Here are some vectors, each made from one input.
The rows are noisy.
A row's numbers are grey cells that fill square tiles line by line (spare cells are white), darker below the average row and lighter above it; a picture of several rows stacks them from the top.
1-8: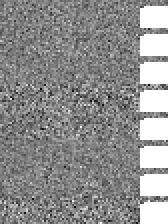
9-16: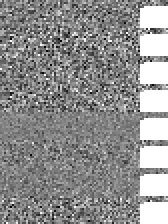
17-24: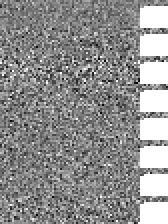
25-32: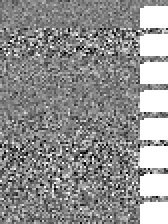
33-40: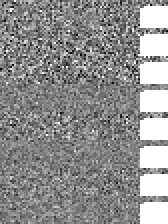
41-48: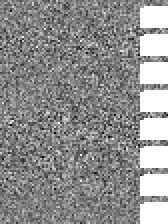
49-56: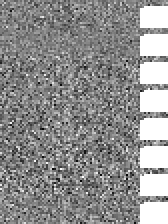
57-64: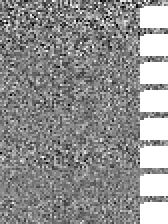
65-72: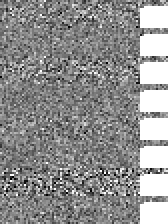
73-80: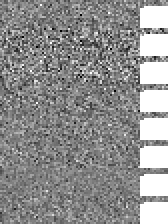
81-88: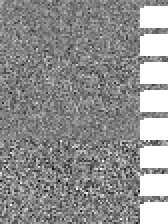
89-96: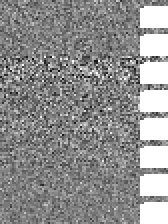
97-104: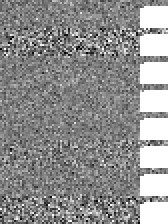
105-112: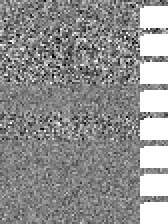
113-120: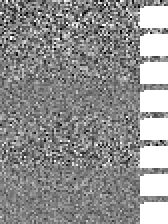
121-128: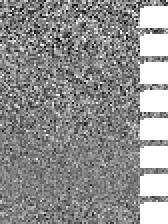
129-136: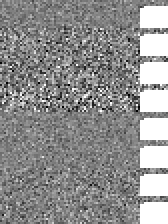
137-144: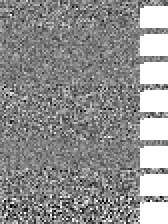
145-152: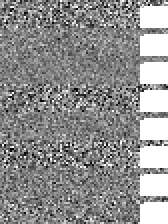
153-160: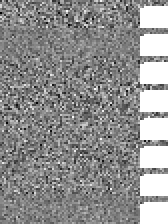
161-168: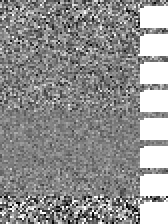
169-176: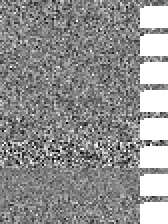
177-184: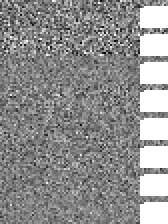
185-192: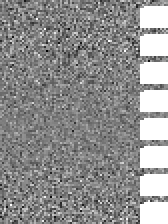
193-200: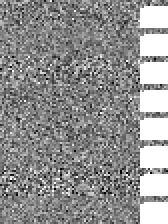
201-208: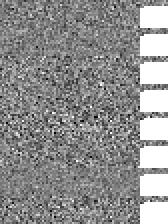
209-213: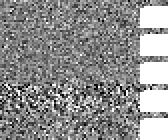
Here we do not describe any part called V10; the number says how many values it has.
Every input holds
a point on an 11-point circle and a value of V10, together with either a point on an 8-point circle and a true/false value, or a fixed value.
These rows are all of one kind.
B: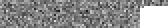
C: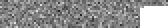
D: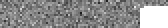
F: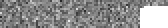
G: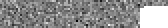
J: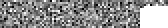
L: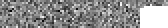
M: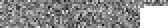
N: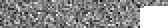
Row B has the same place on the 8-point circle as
F, L and M.
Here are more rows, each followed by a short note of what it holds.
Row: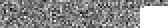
a point on an 11-point circle and a value of V10
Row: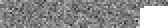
a point on an 11-point circle and a value of V10
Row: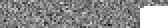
a point on an 11-point circle and a value of V10
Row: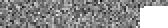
a point on an 11-point circle and a value of V10
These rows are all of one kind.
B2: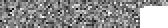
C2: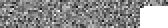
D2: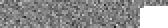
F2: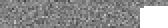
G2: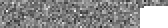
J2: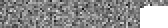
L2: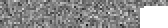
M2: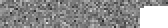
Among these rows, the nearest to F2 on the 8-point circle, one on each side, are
G2 and M2.
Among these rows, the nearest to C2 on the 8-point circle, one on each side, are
D2 and J2.
